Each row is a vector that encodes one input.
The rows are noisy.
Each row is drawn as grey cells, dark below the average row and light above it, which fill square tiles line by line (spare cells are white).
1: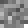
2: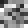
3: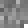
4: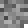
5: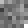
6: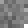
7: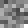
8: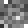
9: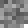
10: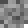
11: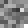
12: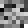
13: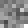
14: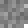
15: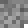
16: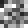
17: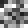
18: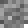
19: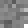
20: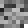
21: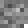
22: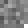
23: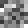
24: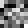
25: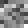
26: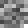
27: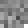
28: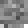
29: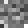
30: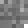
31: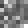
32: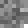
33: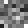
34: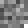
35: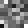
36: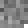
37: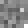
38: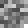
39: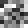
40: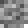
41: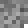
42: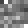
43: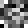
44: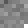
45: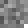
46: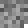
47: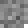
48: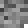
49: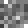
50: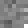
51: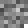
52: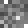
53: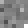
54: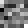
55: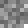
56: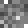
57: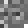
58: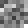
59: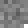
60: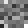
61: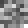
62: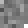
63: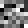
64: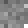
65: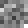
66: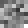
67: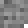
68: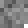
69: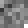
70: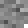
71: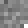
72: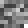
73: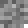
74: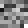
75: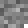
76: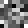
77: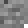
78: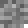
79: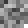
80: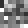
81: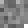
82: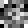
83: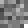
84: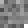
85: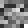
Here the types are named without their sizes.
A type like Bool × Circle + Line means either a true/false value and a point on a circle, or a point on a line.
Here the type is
(Bool × Bool × Bool × Bool + Line) × Line.
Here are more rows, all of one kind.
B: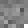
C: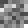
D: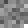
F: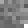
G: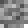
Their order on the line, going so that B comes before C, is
G, B, C, D, F.
